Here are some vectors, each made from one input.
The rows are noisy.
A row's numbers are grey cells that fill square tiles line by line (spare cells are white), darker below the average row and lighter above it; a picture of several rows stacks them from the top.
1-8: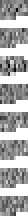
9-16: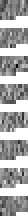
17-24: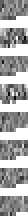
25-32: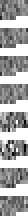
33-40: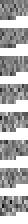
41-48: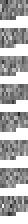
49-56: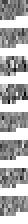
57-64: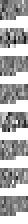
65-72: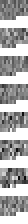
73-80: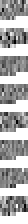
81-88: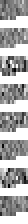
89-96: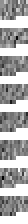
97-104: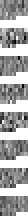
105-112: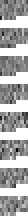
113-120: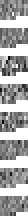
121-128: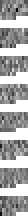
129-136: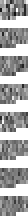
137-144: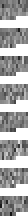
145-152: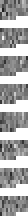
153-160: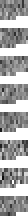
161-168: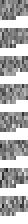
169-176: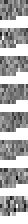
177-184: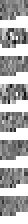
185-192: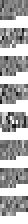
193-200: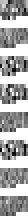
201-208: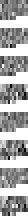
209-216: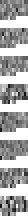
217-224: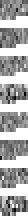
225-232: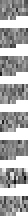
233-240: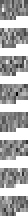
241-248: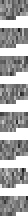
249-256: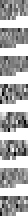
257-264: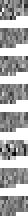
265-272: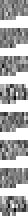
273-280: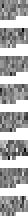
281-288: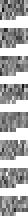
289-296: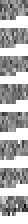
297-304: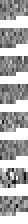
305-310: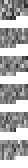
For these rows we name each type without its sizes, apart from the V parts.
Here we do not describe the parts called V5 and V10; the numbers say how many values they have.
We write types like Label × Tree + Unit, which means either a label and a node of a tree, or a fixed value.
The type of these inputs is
Bool × V5 + (Label + Line) × V10.
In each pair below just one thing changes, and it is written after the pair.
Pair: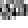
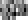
the value of V5
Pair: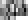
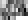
the true/false value
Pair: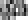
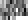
the true/false value
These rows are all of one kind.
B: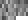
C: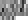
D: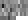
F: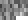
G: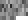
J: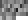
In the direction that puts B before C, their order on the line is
F, J, G, B, D, C.
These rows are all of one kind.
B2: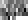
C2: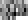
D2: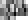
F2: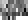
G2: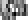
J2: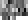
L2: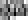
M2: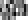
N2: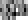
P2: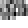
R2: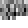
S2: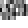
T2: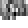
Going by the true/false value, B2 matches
F2 and J2.
